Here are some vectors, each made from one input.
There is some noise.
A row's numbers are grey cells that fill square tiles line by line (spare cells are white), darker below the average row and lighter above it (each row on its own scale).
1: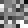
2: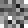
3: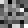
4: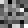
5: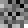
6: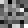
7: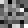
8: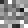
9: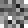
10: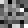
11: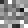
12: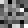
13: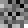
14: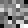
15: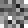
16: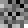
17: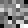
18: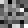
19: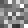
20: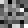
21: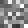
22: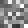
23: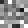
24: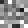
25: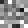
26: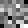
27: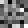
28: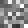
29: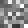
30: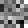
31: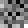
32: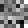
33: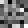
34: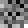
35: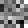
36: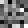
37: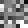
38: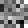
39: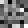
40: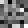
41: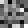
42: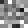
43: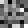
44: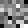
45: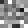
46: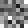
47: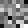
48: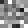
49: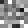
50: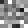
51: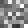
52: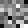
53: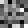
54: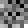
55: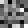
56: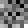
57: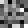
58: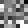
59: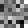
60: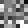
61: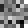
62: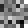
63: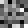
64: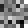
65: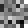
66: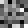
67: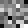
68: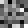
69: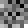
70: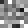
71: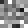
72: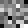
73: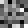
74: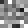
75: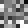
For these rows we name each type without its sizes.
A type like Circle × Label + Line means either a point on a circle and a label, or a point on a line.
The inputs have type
Bool × Bool × Bool.
